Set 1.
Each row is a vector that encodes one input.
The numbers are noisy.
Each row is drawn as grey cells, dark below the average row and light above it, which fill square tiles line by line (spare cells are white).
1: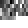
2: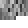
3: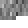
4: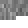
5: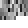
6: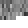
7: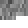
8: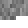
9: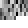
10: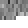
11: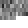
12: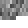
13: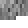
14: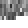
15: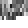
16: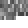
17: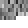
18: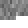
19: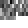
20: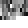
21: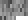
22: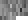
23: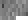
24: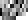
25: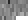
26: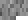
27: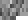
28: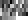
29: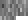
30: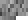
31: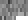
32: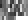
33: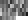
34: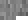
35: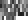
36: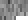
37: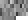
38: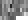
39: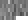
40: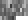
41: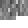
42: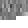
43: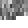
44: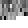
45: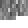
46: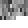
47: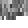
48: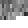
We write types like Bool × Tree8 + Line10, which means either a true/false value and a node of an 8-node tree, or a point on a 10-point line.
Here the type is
Tree7 × Tree7.
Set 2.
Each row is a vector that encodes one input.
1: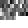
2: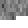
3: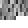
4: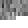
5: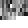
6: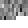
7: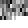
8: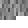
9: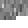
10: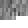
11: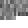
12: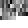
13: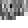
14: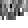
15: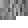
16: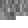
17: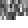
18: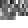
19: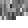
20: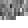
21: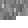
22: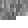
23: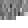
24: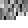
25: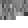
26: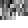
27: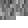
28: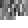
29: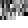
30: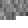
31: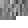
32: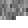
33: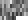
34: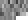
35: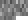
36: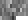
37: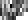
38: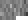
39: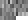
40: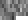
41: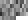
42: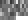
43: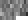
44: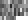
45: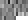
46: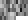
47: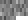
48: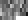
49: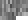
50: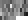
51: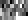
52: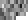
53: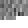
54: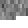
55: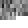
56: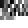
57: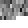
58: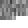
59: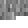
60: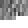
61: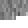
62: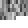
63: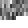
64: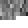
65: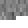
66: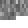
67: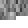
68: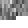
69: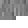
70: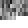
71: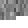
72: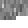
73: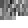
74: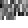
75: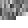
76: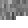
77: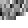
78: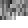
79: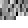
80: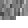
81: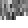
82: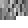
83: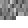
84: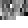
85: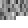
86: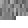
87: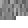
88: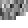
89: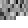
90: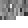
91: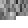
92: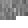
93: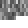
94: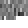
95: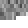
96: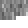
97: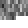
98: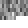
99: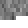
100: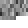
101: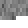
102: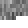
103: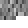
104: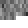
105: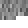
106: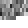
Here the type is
Bool × Tree11.
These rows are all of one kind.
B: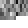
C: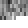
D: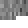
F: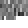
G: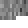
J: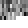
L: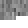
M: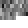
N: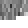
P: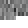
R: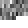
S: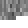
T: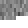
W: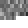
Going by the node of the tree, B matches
D, G, P and R.
